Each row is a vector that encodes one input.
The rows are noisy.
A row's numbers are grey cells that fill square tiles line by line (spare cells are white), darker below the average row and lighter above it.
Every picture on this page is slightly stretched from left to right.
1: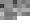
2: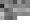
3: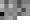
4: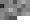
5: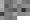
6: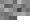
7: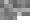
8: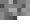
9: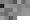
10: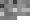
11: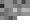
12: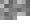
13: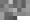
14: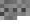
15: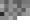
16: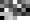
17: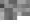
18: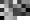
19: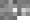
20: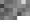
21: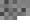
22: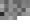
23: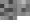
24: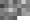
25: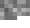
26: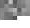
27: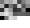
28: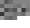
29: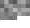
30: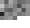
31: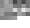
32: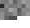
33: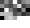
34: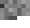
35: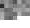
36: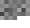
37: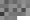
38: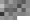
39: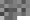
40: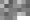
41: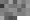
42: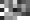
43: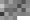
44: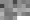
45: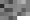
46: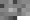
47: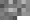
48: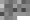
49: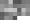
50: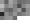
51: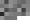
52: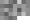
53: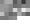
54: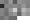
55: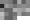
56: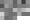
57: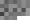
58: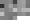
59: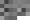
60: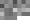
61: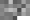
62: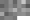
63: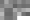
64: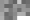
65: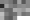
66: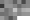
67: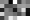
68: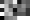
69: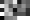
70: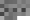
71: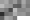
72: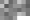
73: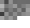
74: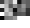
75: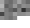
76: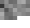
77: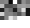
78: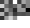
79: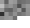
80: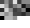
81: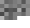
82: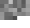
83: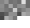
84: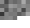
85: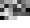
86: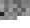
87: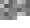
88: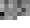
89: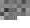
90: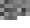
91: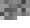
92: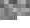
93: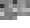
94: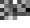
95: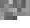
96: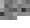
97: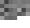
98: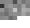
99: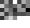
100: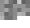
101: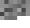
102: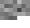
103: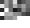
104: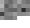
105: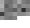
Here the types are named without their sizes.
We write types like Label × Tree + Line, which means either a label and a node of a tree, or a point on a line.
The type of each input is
(Bool × Bool × Bool × Bool + Unit) × Line + Tree.
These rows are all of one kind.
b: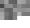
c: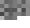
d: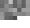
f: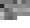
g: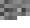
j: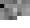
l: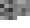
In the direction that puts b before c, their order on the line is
d, j, f, b, l, g, c.
